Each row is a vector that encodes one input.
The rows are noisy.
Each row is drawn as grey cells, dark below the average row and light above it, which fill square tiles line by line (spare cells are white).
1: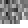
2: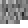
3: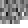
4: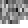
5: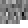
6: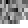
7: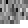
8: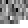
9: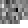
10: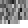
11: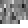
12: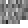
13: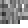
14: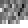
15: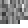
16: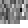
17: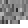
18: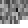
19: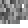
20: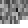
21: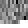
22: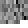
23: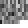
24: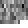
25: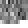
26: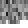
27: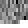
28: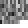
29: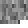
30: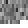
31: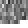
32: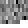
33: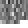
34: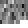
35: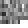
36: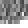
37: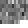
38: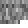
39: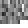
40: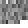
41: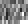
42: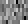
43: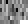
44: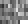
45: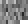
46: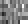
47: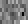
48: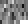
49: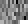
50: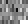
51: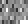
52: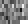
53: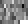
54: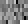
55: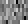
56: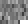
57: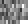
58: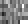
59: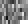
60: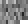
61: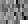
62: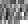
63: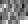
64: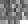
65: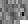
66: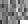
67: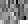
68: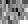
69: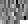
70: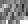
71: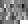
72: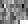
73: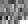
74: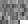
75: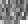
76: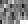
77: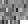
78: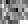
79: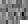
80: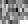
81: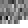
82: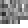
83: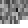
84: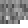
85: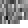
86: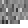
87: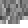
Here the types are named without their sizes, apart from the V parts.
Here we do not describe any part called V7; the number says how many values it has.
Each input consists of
a node of a tree, together with either a point on a line, or a value of V7.
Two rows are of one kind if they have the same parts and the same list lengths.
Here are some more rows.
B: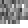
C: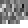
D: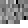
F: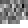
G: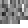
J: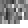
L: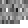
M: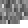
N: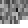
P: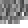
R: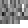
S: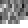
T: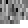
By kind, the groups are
B, C, F, J, M, N, P, S
D, G, L, R, T

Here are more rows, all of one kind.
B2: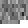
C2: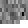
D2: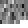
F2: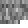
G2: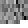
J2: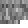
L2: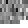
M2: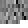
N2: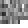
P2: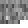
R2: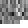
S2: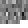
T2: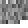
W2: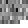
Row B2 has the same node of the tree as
C2, F2, J2 and P2.
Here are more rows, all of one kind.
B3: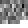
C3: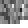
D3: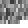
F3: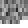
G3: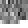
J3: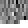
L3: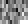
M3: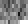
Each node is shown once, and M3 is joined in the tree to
B3, D3, F3 and G3.
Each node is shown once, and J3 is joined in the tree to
G3.
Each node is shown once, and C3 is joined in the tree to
D3.
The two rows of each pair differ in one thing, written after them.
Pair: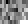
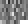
the node of the tree
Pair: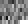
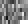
the value of V7
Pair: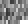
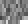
the node of the tree
